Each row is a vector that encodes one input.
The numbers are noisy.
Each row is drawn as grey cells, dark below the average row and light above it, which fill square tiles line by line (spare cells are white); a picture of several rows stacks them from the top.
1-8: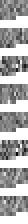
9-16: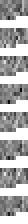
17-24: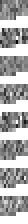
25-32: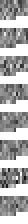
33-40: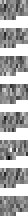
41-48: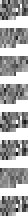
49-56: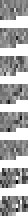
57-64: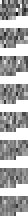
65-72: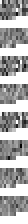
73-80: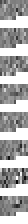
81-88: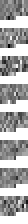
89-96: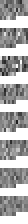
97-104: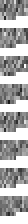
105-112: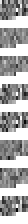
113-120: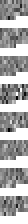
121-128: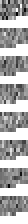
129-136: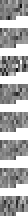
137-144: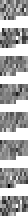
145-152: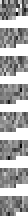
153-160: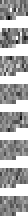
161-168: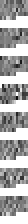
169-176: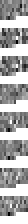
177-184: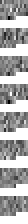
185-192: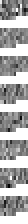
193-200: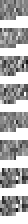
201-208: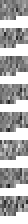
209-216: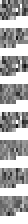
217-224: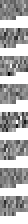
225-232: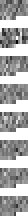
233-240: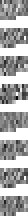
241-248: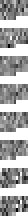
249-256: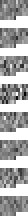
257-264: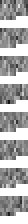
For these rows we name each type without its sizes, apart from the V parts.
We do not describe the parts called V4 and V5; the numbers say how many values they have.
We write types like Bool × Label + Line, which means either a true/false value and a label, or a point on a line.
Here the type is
Circle + Line × ((Tree + Unit) × V5 + V4).
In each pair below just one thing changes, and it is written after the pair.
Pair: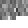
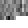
the place on the line
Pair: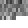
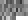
the node of the tree
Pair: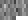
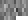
the node of the tree
